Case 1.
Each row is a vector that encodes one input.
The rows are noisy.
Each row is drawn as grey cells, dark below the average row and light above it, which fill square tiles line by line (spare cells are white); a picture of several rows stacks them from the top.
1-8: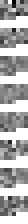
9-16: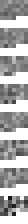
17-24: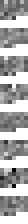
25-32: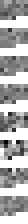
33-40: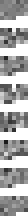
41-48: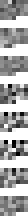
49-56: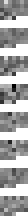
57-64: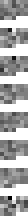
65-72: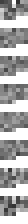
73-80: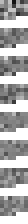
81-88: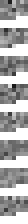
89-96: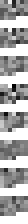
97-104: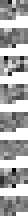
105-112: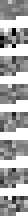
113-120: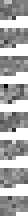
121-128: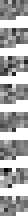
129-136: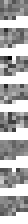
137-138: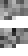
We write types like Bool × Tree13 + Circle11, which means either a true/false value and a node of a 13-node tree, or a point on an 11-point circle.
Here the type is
Bool × Bool × Bool × Bool + Unit.
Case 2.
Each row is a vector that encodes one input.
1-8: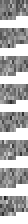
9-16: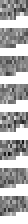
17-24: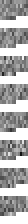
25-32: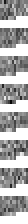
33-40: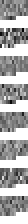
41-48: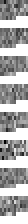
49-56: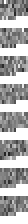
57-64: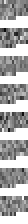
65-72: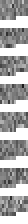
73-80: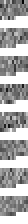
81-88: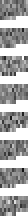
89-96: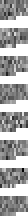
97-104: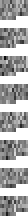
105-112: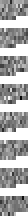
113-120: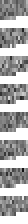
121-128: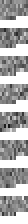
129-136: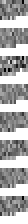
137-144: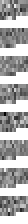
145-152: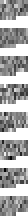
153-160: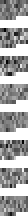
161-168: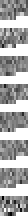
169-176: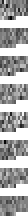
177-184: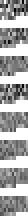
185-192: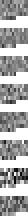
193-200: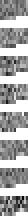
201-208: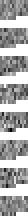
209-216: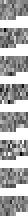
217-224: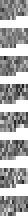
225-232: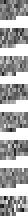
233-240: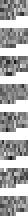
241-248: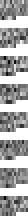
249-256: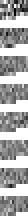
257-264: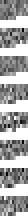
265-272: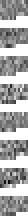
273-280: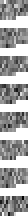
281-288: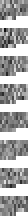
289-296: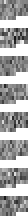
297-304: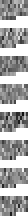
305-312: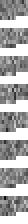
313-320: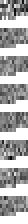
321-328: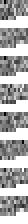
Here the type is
Bool × Bool × Bool.
